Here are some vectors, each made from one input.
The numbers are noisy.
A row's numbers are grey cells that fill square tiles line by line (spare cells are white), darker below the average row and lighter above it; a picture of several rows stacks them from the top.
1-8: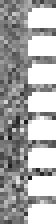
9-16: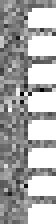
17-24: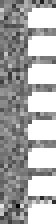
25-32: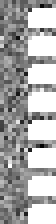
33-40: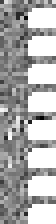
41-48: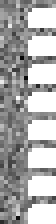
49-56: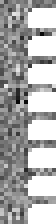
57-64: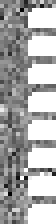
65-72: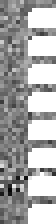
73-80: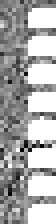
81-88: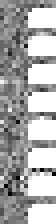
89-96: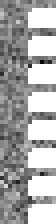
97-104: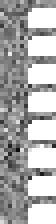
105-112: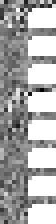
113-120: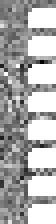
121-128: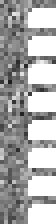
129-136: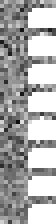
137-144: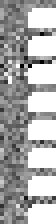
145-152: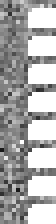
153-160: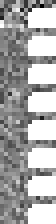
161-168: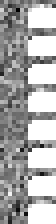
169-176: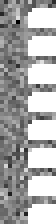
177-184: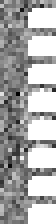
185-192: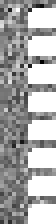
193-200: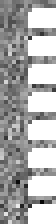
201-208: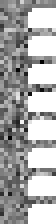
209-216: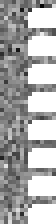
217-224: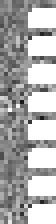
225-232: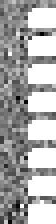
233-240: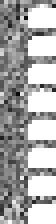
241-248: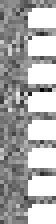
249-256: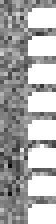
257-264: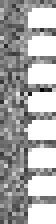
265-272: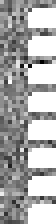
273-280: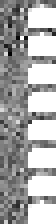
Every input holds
either a point on each of three 4-point lines and a true/false value, or a node of a 9-node tree.
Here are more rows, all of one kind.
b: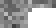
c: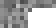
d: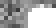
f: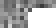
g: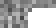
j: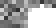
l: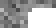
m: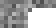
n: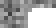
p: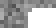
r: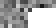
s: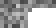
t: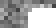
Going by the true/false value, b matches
f, j and m.
